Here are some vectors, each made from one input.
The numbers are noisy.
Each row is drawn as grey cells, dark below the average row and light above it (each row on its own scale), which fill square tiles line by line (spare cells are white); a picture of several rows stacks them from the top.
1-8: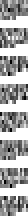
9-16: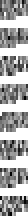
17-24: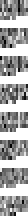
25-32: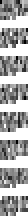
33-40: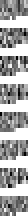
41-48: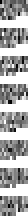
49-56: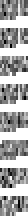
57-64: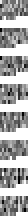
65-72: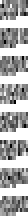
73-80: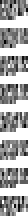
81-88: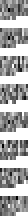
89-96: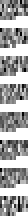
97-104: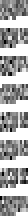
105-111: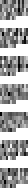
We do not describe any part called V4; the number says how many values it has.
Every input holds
a list of up to two items, each a true/false value and a value of V4.
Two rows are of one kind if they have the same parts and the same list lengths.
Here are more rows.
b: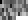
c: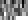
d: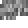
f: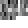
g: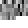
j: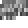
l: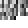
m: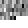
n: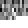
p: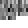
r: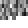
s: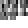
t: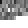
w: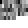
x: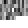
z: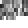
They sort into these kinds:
b, c, d, f, g, j, n, s, t, x, z
l, m
p, r, w

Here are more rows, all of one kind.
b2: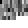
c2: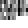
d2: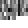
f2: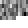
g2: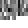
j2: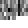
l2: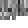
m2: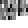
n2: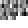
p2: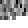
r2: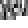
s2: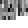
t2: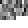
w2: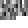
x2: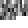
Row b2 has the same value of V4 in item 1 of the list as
d2, g2, j2 and t2.
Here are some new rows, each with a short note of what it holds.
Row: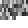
a list of one item
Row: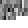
a list of one item
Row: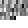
the empty list
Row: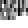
a list of two items
